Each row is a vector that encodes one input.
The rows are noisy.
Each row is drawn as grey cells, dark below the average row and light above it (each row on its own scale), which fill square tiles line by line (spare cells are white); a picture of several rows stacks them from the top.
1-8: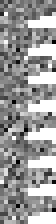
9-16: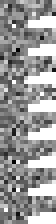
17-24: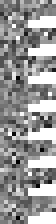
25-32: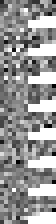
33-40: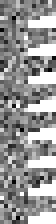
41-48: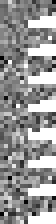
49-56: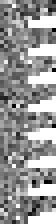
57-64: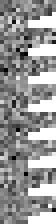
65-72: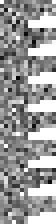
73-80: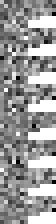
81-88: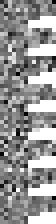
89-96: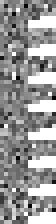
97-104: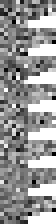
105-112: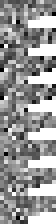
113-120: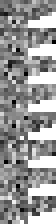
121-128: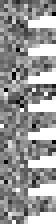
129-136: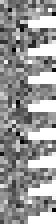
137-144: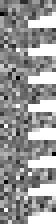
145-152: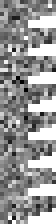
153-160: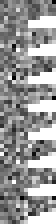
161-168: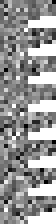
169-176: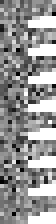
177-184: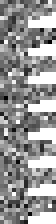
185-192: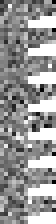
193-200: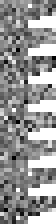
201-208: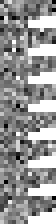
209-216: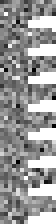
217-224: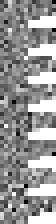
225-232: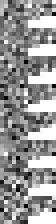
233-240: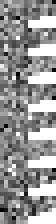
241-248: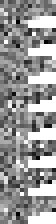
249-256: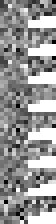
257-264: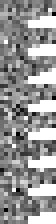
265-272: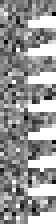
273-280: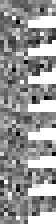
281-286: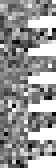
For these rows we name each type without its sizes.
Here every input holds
a node of a tree, together with either a label, or a point on a line.
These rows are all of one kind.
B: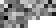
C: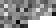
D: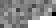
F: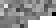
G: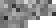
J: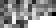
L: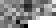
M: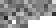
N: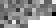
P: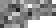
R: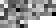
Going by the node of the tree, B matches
F, G and R.
